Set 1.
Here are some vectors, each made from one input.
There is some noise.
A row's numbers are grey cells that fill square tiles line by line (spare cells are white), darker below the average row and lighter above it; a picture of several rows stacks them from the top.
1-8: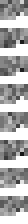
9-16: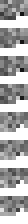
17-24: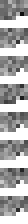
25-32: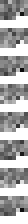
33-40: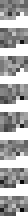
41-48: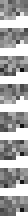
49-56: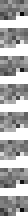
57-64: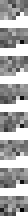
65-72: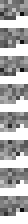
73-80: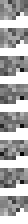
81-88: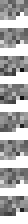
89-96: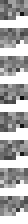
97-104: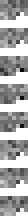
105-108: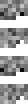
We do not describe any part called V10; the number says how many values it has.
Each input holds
a point on an 11-point line, a true/false value and a value of V10.
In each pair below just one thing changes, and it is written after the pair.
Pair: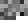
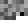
the place on the 11-point line
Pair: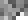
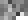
the place on the 11-point line
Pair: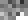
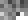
the place on the 11-point line
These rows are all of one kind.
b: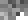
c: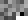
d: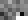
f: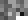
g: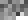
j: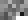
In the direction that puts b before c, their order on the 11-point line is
d, b, j, c, f, g.
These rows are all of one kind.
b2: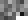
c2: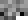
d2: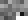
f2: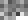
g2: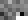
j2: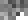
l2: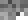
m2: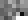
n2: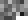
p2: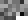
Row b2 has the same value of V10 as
j2, l2 and n2.
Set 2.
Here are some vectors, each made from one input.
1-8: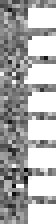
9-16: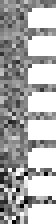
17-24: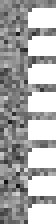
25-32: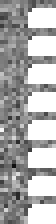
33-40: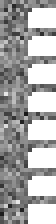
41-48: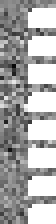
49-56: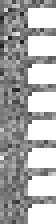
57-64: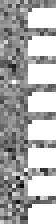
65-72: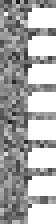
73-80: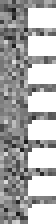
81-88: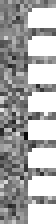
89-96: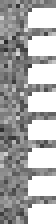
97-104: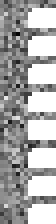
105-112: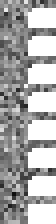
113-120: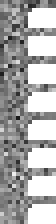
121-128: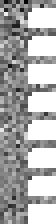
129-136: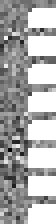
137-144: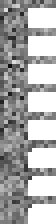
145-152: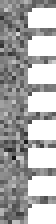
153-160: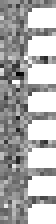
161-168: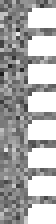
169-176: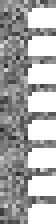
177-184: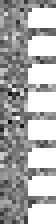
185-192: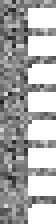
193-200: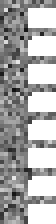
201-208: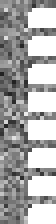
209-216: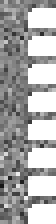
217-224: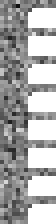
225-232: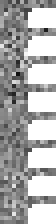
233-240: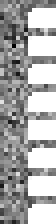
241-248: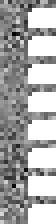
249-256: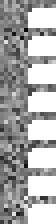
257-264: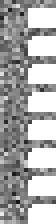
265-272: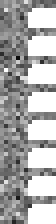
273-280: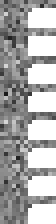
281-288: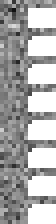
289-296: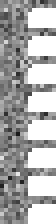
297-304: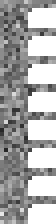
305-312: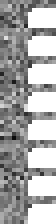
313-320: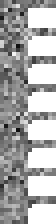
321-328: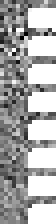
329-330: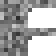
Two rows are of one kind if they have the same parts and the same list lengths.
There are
4 kinds of row.
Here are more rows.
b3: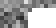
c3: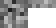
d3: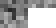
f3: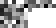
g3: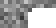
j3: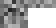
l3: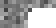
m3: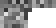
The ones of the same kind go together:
b3, g3, m3
c3, d3, j3
f3
l3

